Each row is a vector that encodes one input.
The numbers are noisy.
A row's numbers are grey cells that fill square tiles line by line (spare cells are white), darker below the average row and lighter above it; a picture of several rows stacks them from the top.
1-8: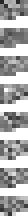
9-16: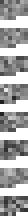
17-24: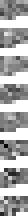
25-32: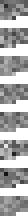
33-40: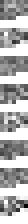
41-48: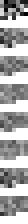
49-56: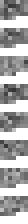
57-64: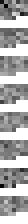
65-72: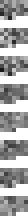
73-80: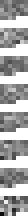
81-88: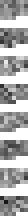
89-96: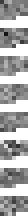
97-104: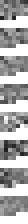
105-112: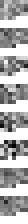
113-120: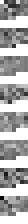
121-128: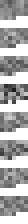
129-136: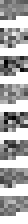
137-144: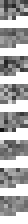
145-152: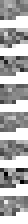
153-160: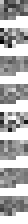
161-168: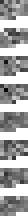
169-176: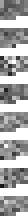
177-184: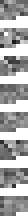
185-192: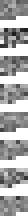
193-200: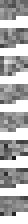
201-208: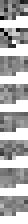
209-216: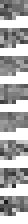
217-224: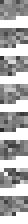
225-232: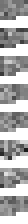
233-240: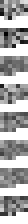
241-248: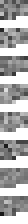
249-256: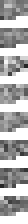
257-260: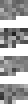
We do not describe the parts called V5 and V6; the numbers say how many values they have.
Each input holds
a true/false value, a value of V5 and a value of V6, together with a list of up to two points on a 7-point line.
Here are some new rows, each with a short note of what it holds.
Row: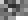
a true/false value, a value of V5 and a value of V6, together with the empty list
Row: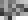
a true/false value, a value of V5 and a value of V6, together with the empty list
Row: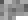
a true/false value, a value of V5 and a value of V6, together with a list of one item
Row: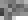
a true/false value, a value of V5 and a value of V6, together with the empty list
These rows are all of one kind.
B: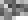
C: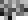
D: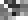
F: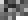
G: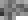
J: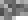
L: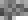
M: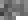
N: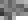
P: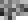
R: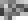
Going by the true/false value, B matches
N and P.
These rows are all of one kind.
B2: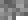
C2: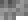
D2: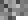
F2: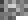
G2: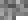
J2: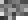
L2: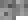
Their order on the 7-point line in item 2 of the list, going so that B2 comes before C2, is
B2, C2, J2, F2, D2, L2, G2.
